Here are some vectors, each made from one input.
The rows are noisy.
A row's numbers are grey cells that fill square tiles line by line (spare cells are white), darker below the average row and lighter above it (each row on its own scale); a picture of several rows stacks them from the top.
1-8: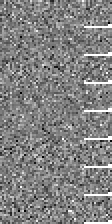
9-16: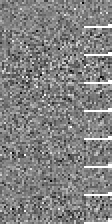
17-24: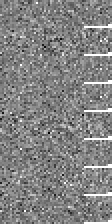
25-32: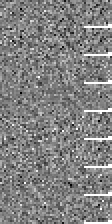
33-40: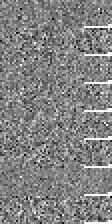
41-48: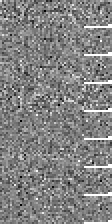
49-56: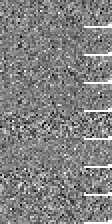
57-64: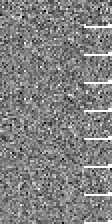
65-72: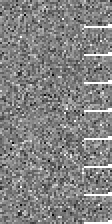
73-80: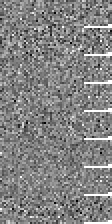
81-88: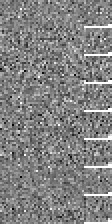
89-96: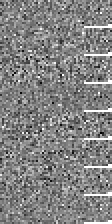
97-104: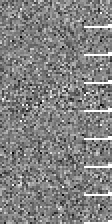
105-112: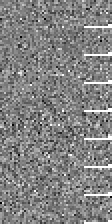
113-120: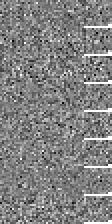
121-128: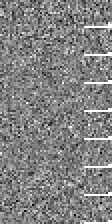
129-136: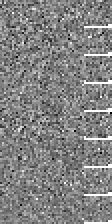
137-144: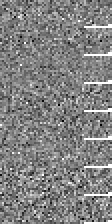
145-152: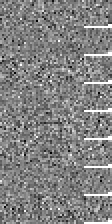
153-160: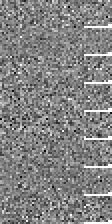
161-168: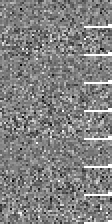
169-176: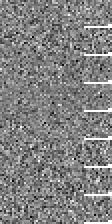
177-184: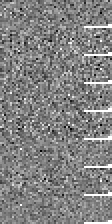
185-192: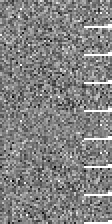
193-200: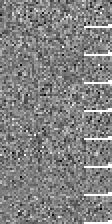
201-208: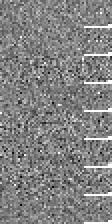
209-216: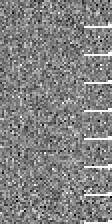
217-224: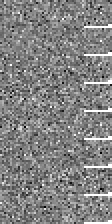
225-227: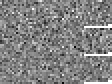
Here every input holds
either a fixed value, or a node of a 19-node tree, or three true/false values.
